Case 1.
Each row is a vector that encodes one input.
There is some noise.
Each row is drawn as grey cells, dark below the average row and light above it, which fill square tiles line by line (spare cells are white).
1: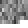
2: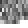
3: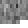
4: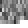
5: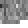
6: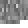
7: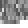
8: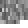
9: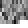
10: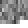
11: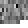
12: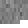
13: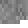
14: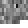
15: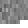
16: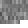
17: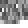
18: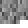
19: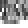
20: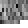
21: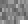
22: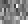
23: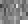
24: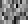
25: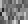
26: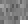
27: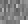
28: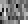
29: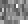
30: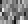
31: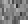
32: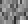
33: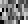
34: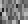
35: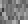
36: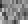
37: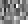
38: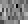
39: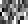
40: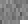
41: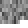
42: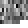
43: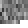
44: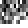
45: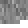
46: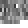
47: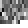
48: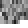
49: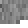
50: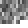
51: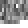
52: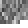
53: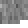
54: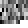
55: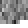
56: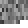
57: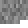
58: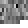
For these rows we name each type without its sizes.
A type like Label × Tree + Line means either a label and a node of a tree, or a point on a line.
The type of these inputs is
Label × (Tree + Unit).
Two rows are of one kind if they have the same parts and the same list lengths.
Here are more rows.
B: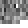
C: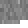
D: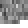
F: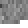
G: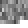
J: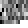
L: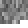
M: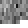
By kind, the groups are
B, C, G, J, L, M
D, F

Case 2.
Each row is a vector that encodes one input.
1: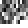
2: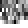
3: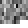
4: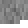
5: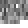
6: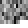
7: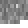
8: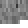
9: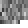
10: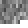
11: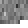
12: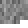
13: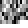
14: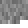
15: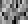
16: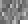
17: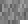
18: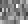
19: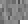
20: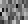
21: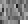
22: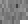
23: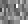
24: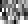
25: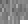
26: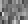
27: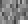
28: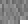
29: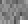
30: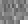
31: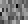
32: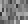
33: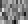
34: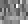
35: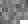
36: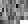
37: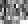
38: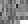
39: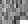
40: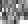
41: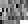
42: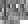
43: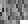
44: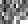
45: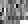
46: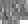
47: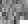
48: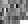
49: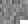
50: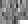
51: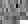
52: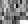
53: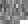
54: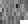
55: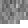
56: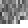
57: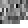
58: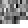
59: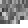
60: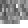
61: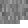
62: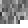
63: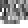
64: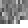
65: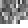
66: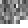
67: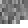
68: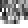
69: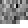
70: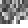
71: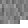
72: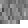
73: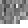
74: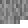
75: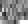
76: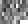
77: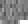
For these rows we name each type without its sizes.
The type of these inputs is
Label × Tree.
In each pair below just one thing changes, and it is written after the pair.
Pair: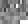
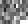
the node of the tree
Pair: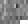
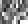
the node of the tree
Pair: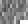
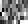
the node of the tree
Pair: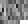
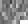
the node of the tree
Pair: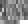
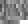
the label
